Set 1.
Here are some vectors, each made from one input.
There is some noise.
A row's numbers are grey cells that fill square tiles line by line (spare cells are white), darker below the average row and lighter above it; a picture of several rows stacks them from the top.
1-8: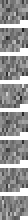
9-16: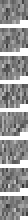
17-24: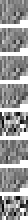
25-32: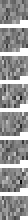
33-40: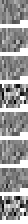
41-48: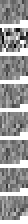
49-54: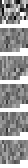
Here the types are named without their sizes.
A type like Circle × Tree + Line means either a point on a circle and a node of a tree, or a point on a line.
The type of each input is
Bool × Bool × Bool + Unit.
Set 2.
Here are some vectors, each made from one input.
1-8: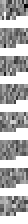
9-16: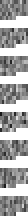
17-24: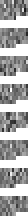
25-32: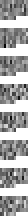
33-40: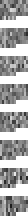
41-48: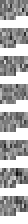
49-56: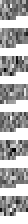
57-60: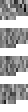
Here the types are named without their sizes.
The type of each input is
Line.
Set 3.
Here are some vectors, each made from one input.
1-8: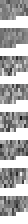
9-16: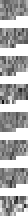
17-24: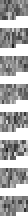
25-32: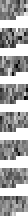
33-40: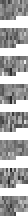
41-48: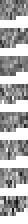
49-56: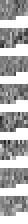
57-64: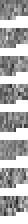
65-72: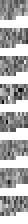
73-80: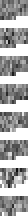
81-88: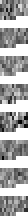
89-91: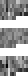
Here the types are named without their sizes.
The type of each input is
Circle + Unit.
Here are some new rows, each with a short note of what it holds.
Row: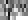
a fixed value
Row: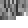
a point on a circle
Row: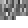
a fixed value
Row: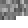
a point on a circle
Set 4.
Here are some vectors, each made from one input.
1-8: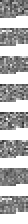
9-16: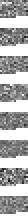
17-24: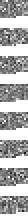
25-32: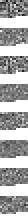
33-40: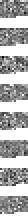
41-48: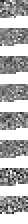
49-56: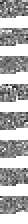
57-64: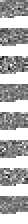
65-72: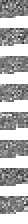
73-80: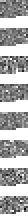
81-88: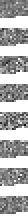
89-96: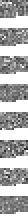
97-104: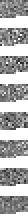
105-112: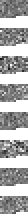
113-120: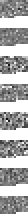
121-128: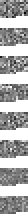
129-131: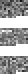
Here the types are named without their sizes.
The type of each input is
Tree.
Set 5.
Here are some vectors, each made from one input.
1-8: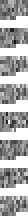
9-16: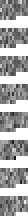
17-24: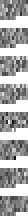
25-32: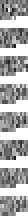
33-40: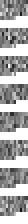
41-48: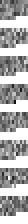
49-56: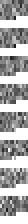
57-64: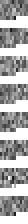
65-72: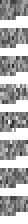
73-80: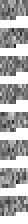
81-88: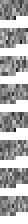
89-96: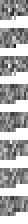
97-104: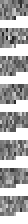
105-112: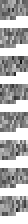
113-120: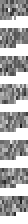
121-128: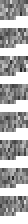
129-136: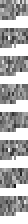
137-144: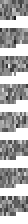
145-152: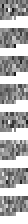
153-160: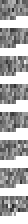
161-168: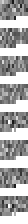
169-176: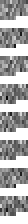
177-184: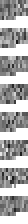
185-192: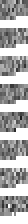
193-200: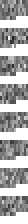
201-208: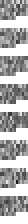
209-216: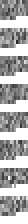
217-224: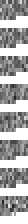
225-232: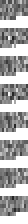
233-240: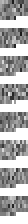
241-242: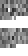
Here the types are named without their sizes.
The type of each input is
Label.
